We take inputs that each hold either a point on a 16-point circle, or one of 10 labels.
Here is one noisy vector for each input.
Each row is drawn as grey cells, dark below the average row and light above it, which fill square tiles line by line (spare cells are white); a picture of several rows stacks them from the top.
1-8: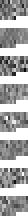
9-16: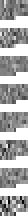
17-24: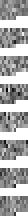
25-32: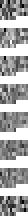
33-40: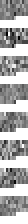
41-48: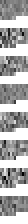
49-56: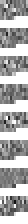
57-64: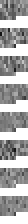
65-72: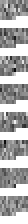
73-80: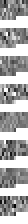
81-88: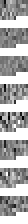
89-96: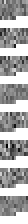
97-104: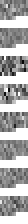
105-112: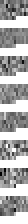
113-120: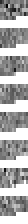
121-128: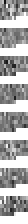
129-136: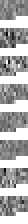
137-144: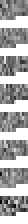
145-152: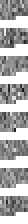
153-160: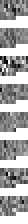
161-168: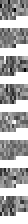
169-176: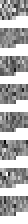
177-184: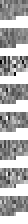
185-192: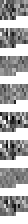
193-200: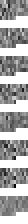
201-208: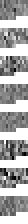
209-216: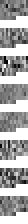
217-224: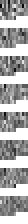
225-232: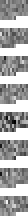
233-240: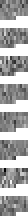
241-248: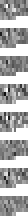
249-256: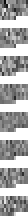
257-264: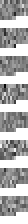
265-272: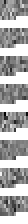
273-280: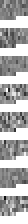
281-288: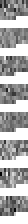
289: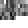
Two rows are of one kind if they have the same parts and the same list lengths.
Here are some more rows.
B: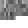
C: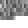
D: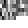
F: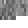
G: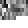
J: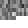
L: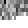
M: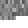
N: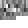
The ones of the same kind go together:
B, C, G, J, L
D, F, M, N

